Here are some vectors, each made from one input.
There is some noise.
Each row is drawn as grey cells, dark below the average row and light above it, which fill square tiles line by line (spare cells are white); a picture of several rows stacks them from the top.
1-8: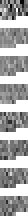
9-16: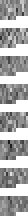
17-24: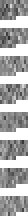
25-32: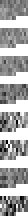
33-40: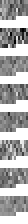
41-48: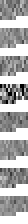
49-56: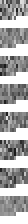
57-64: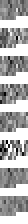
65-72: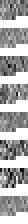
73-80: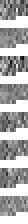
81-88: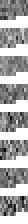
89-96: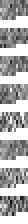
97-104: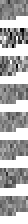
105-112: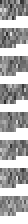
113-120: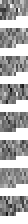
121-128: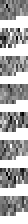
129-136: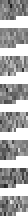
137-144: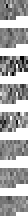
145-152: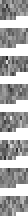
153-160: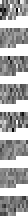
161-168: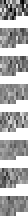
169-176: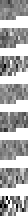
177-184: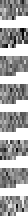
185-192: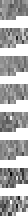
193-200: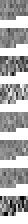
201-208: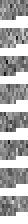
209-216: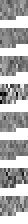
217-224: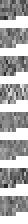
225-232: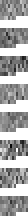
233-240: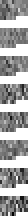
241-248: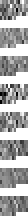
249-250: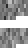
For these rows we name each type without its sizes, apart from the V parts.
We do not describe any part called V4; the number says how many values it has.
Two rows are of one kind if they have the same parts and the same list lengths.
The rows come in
6 kinds.
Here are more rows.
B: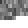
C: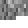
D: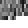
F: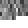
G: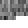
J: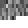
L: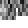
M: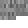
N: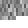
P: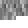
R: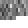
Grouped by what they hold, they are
B, R
C
D, G
F, M, N, P
J
L

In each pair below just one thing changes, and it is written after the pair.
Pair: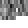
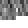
the label
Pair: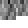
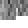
the label
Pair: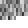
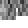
the value of V4
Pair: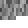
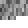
the value of V4
